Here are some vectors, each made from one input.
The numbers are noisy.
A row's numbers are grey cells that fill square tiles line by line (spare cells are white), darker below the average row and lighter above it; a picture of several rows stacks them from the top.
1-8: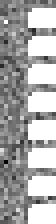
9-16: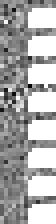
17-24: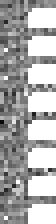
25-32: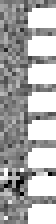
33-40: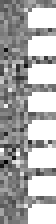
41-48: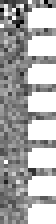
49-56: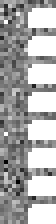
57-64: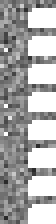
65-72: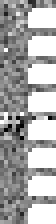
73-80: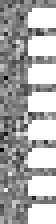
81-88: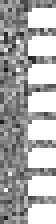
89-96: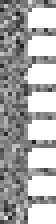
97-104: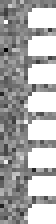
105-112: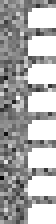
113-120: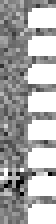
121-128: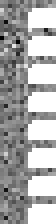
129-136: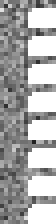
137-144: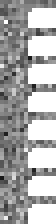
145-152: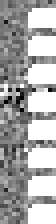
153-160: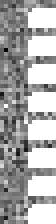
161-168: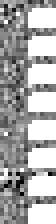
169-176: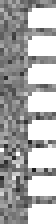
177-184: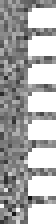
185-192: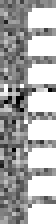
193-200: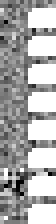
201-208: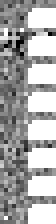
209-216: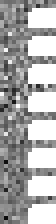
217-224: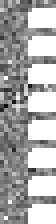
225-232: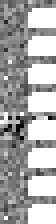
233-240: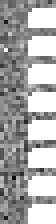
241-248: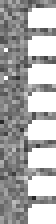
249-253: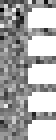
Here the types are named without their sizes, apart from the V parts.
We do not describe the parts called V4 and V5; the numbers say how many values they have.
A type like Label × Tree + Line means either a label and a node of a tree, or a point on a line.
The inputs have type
Bool × (Tree + V4 × V5) + Unit.
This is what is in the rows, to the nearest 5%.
About 5% of them hold a fixed value. The rest hold a true/false value, together with either a node of a tree, or a value of V4 and a value of V5.
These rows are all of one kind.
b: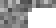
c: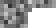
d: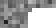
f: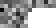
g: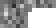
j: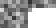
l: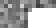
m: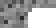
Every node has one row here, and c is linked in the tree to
d and j.
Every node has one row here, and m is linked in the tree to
f and j.
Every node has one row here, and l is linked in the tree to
g.
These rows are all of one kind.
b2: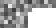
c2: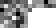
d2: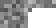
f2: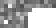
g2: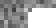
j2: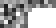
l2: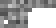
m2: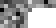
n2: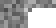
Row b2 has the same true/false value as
f2, j2 and l2.
